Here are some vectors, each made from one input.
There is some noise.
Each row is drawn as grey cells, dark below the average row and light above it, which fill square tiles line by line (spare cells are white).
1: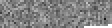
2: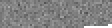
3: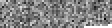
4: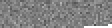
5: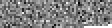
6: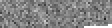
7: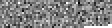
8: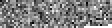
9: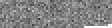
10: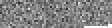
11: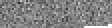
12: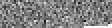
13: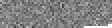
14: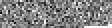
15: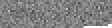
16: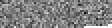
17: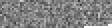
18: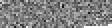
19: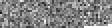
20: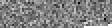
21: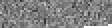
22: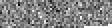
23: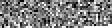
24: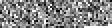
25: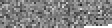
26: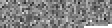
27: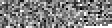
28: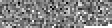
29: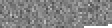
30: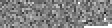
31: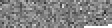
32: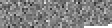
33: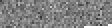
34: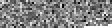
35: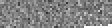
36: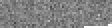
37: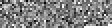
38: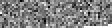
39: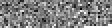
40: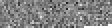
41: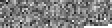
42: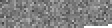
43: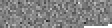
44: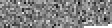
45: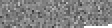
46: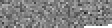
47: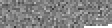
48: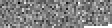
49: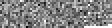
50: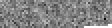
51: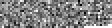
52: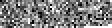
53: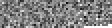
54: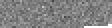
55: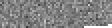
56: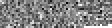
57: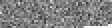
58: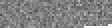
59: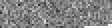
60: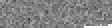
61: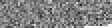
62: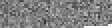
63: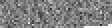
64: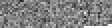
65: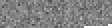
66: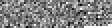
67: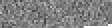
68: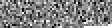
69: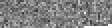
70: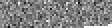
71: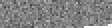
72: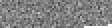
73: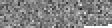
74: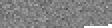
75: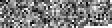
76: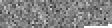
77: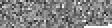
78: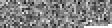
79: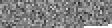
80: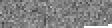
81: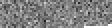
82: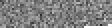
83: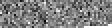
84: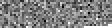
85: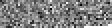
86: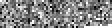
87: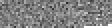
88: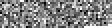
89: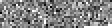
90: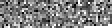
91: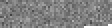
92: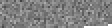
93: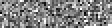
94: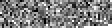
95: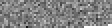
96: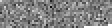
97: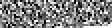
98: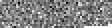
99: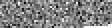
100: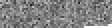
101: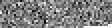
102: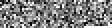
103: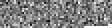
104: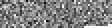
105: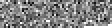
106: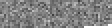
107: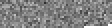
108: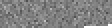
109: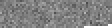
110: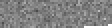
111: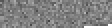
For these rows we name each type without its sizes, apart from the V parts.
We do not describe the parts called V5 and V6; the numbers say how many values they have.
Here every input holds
a value of V6, together with either a label and a true/false value, or a value of V5.
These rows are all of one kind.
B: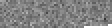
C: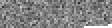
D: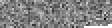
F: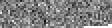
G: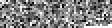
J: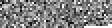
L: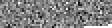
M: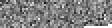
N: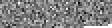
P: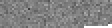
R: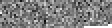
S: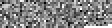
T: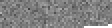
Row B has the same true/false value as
F, N and S.
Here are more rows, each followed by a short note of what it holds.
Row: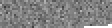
a value of V5 and a value of V6
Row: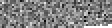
a label, a true/false value and a value of V6
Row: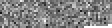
a label, a true/false value and a value of V6
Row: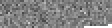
a value of V5 and a value of V6
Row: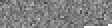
a label, a true/false value and a value of V6
